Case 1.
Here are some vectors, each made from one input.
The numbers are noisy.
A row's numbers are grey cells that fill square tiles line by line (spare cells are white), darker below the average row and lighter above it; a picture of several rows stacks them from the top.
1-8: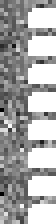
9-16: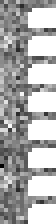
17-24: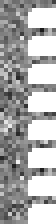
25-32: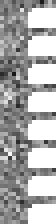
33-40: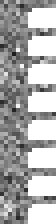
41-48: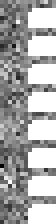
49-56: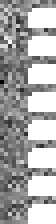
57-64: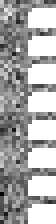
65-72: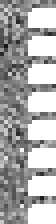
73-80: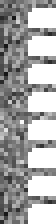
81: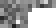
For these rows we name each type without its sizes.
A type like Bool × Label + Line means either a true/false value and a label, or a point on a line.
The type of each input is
Line.
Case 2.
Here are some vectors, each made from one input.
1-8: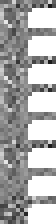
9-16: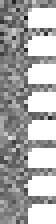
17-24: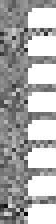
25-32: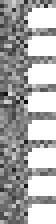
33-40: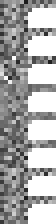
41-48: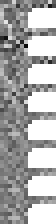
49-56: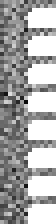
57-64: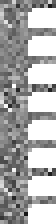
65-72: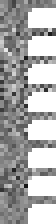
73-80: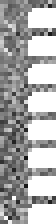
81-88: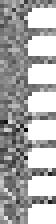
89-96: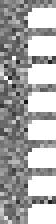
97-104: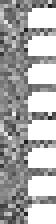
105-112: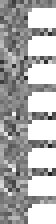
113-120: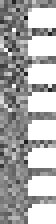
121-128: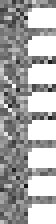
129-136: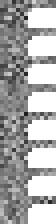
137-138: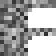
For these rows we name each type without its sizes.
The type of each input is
Tree.
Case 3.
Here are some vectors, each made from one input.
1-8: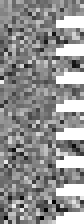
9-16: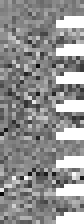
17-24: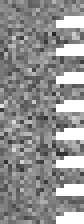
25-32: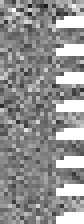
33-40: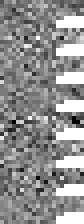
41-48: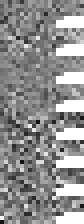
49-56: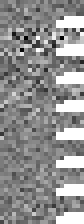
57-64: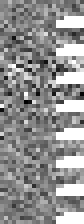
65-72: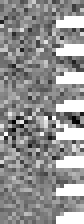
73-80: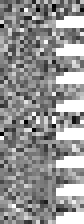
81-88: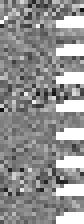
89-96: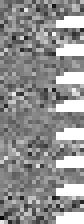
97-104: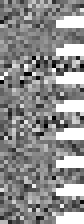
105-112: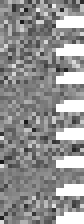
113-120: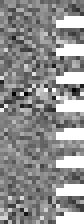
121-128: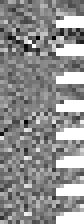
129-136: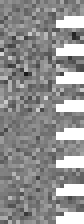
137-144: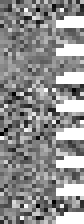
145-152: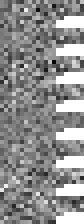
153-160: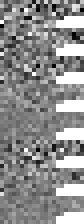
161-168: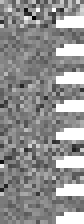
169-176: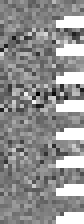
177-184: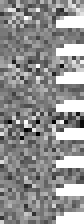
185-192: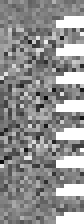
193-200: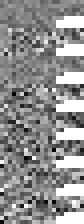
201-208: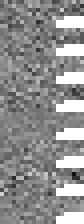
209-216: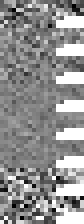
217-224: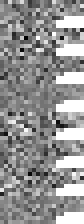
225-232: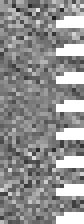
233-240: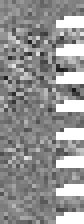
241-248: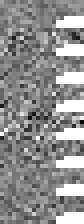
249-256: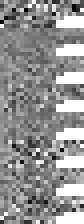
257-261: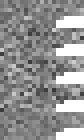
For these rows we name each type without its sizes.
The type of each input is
Line.
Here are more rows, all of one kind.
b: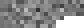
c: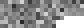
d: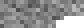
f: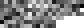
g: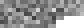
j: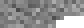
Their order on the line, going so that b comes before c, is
b, g, j, d, c, f.
